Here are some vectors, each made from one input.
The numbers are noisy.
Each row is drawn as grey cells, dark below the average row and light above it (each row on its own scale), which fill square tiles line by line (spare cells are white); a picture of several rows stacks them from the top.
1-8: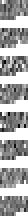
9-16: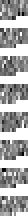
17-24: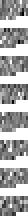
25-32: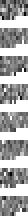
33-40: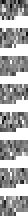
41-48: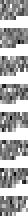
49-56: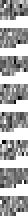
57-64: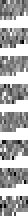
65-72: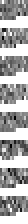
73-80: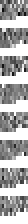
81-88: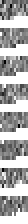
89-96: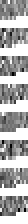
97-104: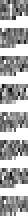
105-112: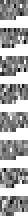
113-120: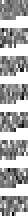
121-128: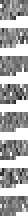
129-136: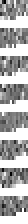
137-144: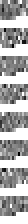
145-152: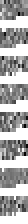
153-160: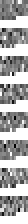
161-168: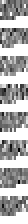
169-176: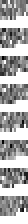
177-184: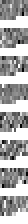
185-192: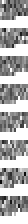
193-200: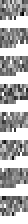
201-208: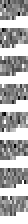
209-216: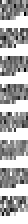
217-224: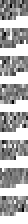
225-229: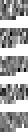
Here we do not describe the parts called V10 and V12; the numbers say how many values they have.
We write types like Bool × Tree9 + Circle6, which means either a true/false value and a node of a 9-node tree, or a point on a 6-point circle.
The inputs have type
(Bool × Line6 + V12) × V10.
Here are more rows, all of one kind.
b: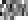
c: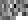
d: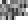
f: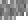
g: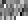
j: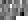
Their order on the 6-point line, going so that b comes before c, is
g, b, f, d, c, j.
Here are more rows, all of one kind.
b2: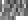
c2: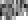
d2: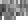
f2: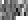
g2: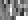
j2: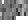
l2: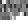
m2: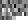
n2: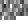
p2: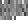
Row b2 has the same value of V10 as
f2 and j2.
